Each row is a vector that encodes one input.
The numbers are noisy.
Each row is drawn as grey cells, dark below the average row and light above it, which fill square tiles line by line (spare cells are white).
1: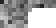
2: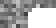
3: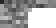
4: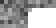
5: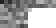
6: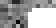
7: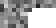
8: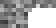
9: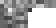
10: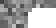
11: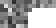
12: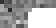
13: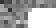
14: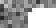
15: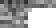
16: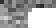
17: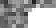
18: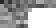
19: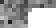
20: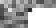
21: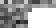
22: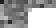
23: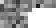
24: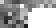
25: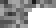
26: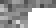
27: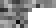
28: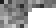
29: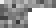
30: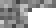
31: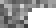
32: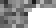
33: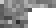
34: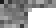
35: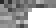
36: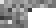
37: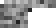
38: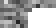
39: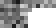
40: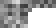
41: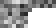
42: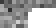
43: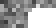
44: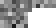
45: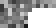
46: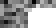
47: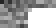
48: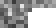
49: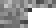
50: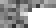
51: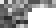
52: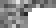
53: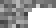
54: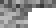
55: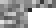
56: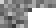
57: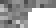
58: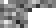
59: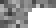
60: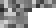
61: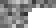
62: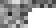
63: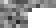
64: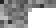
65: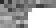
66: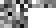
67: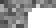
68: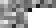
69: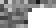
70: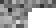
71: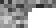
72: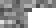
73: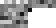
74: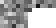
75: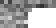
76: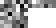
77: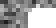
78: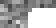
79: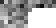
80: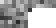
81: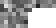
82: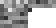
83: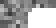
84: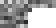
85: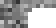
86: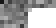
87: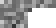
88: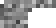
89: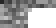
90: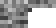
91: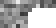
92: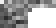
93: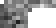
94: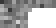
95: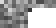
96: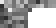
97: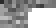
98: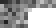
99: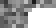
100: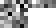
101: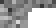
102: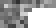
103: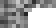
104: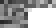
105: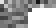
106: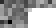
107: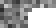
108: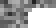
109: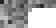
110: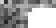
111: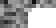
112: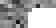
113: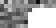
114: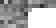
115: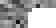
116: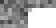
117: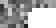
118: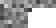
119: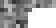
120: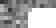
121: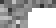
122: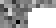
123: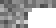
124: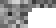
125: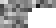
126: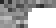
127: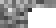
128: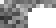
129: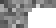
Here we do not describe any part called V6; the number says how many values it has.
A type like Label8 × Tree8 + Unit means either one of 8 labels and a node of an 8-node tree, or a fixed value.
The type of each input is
List2(Line5 × V6).
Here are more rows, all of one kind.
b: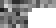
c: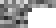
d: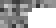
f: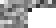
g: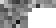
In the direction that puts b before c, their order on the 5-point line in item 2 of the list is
b, d, c, g, f.
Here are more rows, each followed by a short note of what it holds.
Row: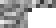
a list of two items
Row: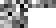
the empty list
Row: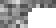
a list of one item
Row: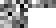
the empty list
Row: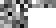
the empty list
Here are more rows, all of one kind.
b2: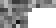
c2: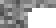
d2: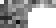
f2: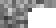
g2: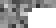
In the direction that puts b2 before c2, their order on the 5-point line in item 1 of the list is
b2, g2, c2, f2, d2.
